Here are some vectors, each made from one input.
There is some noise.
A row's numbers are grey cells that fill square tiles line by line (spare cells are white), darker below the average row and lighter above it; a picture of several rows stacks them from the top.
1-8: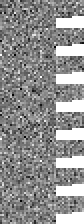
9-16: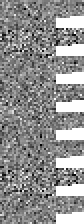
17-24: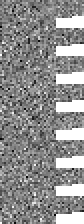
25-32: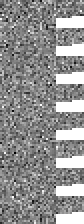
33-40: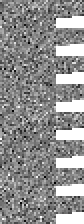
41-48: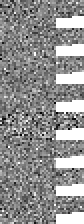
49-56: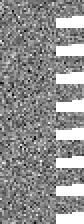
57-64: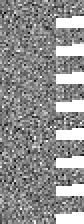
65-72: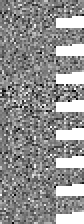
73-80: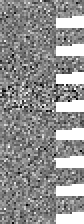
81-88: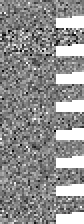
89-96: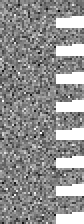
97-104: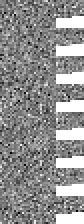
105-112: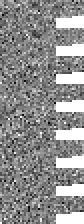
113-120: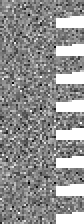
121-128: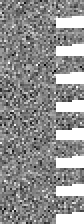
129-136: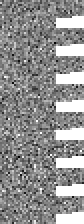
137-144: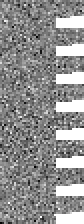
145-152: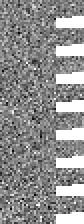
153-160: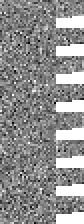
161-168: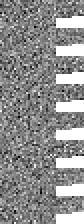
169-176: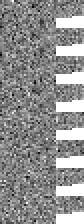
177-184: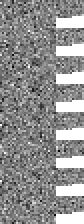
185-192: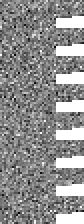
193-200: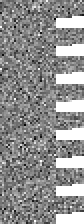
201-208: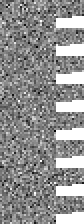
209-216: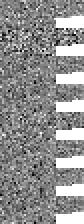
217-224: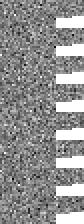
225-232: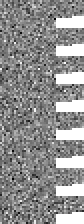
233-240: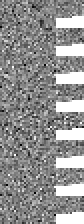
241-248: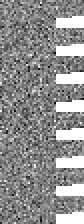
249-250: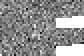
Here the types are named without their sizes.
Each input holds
a list of items, each either a point on a circle, or a point on a line.
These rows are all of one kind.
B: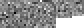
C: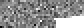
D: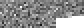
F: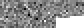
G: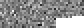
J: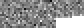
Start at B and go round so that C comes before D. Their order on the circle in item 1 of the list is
B, J, C, F, D, G.
